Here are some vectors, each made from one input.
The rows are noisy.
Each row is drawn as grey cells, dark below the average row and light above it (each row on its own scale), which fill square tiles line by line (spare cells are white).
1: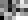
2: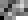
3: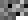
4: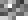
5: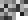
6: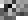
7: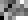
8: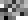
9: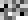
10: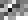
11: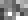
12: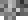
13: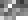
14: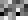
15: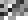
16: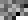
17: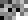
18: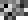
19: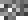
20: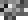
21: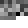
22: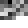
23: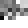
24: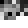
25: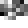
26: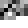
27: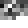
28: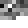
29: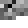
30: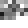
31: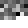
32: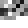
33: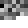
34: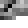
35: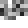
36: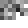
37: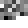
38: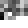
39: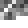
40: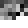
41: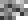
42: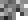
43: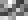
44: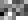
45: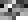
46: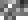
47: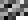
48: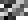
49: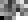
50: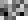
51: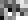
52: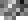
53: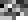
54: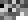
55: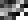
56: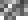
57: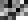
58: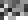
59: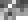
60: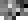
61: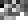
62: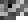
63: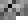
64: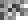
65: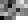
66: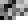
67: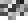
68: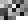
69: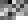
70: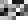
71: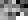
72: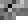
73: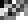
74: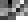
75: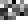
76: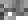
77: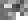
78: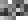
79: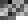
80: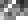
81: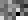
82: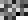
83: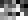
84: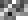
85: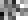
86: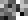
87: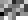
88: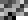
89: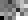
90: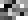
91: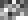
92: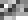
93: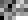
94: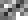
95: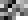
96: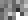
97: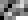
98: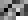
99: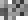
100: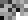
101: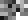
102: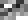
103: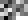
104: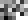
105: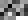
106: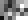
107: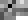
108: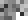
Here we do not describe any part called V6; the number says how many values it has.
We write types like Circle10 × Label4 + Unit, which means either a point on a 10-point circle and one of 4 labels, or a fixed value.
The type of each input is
Label7 × V6 + Line7.
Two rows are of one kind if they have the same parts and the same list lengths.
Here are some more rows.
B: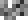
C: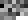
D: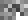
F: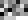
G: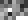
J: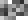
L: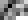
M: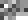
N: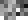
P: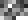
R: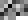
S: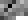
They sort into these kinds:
B, D, F, J, L, M, R, S
C, G, N, P

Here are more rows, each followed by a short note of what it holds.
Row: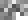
one of 7 labels and a value of V6
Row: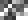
a point on a 7-point line
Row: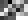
a point on a 7-point line
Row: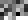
one of 7 labels and a value of V6
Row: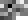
one of 7 labels and a value of V6
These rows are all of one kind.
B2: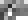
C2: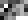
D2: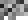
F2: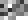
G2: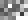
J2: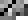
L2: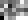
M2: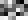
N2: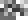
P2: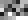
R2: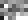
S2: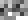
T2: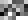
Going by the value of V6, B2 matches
D2, F2, M2 and T2.
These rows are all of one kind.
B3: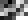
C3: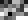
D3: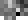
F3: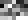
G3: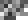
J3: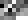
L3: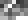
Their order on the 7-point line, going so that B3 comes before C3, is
J3, G3, B3, D3, C3, F3, L3.
